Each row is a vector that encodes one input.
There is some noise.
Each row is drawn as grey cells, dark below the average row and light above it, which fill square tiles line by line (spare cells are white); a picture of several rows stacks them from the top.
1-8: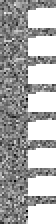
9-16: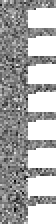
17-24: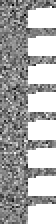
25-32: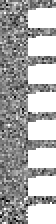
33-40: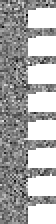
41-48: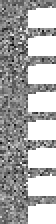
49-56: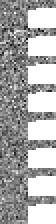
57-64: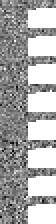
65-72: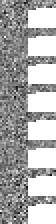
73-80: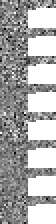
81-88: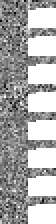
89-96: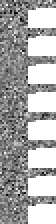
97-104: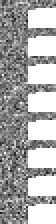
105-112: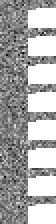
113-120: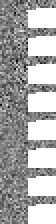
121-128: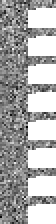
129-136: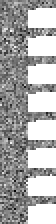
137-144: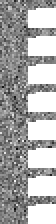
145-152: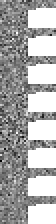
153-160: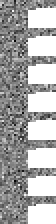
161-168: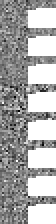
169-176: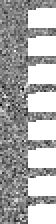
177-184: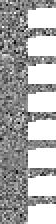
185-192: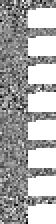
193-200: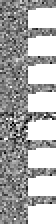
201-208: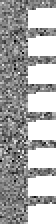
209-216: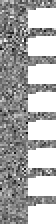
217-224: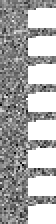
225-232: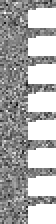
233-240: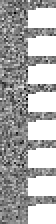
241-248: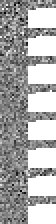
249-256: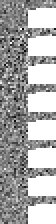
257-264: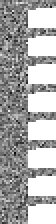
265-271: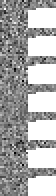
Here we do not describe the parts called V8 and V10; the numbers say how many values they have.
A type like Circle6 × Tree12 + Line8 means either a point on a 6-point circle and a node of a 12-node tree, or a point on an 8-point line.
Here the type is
Bool × (Line6 × (Line6 + V8) + V10).
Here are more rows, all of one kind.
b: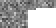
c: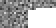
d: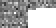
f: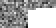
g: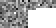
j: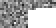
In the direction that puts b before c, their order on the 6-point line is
g, b, c, d, j, f.
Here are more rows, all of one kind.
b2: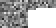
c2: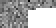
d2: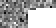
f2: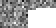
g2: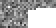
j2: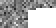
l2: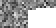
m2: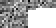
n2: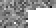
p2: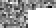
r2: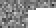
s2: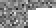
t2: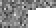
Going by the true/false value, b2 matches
c2, m2, p2 and s2.
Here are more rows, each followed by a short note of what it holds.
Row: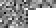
a point on each of two 6-point lines and a true/false value
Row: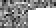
a point on each of two 6-point lines and a true/false value
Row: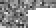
a true/false value and a value of V10
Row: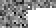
a true/false value and a value of V10
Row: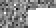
a point on a 6-point line, a true/false value and a value of V8
